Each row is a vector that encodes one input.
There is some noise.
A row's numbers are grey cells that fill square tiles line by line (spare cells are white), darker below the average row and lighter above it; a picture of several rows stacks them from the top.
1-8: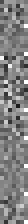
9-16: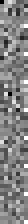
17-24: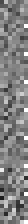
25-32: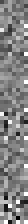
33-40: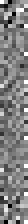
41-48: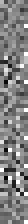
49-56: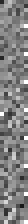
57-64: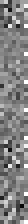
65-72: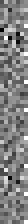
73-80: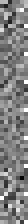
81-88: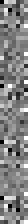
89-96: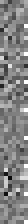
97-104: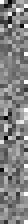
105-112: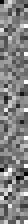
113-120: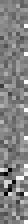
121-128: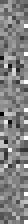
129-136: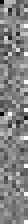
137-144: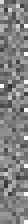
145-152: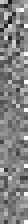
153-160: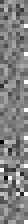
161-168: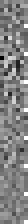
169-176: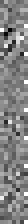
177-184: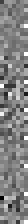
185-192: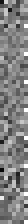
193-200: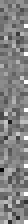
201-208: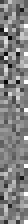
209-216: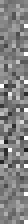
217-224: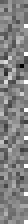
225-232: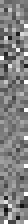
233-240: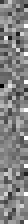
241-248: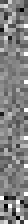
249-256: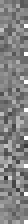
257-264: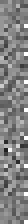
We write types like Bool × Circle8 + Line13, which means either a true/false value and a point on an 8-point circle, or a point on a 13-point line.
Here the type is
Bool × Line6 × Line6 × Line6 + Line8.
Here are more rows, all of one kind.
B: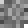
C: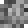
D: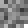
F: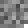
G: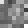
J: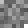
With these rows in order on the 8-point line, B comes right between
D and F.
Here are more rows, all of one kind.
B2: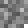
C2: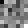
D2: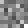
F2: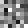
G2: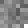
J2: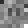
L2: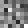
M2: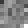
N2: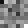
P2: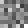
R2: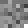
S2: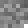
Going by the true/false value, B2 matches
C2, L2 and N2.
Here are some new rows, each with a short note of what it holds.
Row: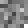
a point on each of three 6-point lines and a true/false value
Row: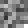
a point on an 8-point line
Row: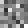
a point on each of three 6-point lines and a true/false value
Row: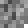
a point on each of three 6-point lines and a true/false value
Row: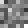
a point on an 8-point line
